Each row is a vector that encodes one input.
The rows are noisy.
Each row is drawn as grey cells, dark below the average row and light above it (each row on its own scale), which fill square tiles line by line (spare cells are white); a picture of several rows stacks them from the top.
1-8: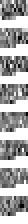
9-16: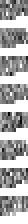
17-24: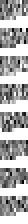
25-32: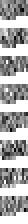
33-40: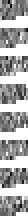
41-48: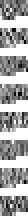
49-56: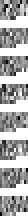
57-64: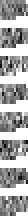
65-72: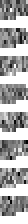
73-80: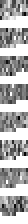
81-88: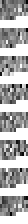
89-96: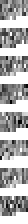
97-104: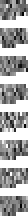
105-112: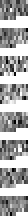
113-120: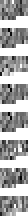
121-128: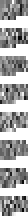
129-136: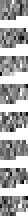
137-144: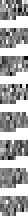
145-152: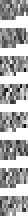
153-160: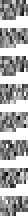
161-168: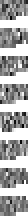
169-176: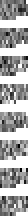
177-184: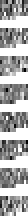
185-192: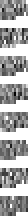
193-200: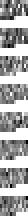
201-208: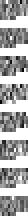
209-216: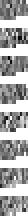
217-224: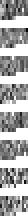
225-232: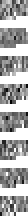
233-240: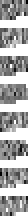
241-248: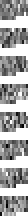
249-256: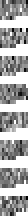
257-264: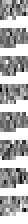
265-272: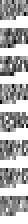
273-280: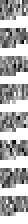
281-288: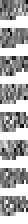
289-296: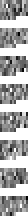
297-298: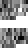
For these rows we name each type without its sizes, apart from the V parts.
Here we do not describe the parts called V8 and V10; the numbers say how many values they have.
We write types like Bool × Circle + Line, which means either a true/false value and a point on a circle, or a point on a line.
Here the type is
(Bool × V10 + Label) × V8.
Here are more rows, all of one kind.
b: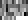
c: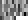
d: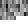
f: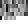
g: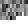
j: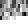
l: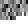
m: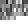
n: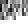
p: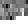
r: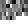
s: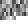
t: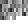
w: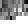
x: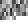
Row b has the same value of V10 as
g, m, p and w.
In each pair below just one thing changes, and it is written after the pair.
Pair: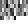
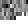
the true/false value
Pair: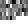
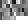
the true/false value
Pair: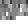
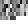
the value of V8
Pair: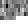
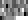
the value of V10
